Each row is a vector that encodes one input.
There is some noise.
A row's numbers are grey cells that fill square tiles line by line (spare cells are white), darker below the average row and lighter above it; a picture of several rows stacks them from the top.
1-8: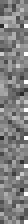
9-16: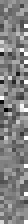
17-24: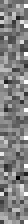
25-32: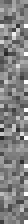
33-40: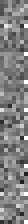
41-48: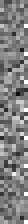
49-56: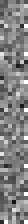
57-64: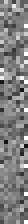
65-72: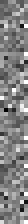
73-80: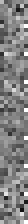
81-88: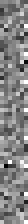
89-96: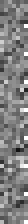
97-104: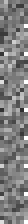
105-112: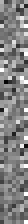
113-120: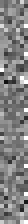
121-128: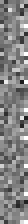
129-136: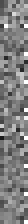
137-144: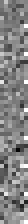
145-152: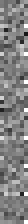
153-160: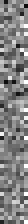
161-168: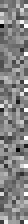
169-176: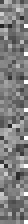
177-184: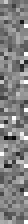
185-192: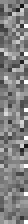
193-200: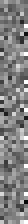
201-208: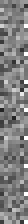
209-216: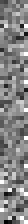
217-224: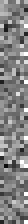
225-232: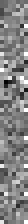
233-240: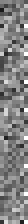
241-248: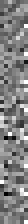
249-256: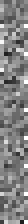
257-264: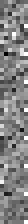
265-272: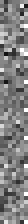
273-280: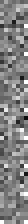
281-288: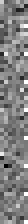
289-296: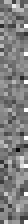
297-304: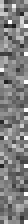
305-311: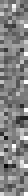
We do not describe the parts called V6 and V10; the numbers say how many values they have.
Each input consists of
a point on a 5-point line, together with either three true/false values and a value of V10, or a value of V6.
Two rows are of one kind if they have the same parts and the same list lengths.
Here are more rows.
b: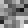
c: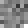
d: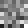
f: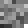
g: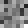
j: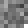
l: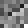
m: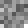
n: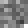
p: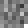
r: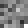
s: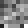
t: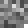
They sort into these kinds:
b, c, g, j, l, m, n, p, r, s
d, f, t

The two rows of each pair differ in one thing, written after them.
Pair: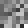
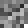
the value of V10
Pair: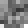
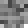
one of the three true/false values
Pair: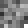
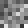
the place on the 5-point line
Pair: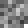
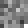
the value of V10
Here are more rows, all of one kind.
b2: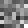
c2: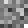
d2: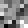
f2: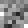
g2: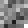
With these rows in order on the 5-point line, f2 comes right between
d2 and g2.
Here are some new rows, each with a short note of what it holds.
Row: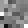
a point on a 5-point line and a value of V6
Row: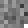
a point on a 5-point line, three true/false values and a value of V10
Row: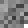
a point on a 5-point line, three true/false values and a value of V10
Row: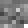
a point on a 5-point line, three true/false values and a value of V10
